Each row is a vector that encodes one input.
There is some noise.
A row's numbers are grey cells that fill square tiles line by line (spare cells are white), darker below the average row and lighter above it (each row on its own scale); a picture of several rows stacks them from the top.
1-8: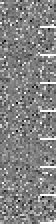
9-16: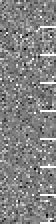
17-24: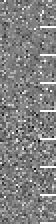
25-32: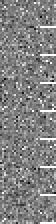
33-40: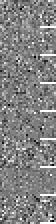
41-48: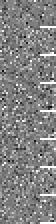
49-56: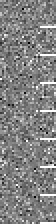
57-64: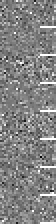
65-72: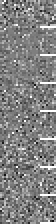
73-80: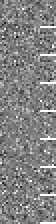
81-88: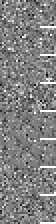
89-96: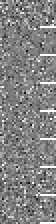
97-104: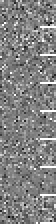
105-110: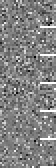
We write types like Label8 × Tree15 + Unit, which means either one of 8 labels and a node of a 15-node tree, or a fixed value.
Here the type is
Bool × Label5 × Label5 + Unit.
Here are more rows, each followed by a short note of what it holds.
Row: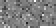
a fixed value
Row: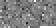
a fixed value
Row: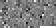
a fixed value
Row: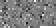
a fixed value
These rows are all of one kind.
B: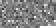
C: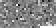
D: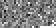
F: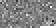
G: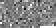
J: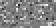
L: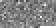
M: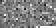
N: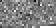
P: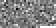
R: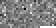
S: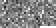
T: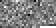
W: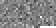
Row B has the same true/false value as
C, F, J and L.
